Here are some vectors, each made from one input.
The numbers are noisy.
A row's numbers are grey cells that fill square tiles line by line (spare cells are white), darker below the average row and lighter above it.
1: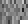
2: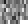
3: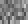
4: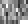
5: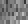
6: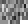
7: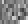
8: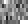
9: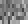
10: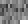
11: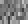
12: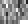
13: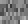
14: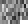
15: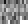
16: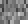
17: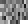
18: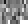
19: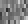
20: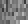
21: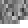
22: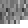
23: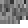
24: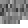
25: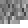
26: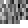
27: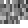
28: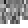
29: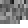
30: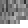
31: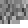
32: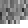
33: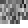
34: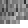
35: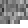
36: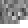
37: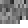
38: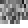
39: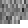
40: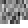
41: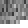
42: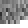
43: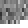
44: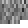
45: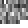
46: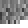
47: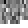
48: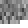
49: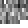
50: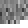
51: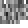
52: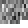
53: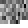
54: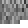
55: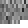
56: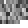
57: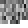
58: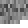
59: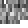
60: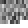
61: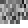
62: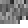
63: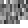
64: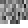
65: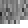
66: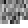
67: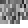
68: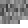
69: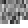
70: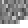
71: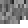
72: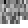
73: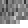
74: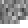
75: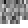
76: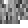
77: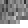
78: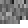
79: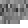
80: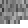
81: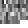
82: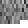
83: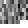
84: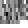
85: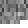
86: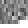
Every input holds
either one of 8 labels and a true/false value, or a point on a 6-point line.
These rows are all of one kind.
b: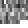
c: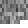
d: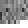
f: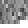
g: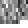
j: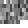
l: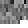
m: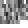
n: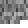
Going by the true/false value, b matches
g, j and m.
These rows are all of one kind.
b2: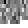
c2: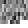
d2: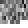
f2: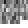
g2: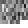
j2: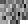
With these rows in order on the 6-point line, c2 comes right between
f2 and g2.
